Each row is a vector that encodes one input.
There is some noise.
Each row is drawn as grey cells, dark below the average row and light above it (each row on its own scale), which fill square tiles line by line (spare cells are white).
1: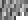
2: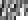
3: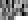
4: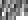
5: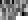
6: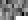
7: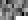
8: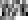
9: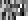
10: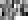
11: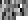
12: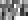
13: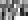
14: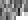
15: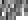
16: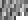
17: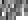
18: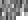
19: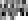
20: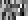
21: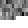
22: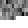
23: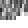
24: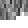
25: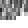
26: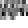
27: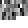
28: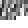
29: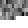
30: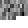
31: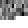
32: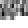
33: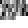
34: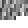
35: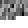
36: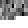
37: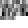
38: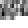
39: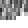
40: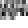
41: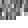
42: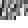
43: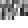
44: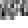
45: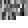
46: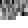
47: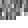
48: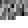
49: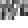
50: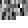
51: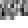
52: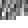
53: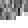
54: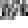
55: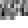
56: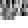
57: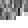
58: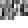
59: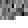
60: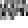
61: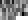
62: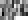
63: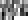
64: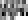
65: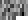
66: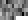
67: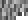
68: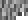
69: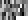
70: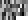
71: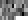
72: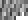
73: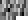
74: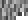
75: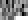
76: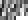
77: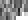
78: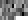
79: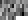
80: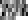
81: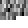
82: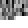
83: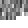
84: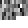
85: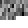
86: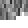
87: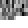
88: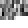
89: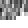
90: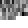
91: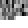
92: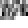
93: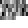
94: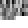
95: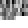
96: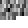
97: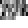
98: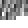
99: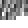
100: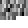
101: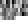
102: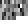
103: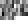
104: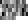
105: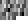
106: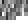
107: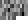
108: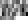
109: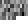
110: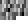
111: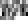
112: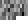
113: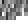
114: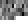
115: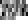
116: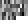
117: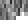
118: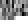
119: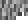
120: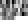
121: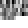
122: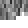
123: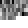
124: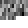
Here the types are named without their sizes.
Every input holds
either a point on a line, or a node of a tree.
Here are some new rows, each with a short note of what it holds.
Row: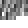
a point on a line
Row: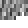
a point on a line
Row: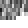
a point on a line
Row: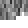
a point on a line
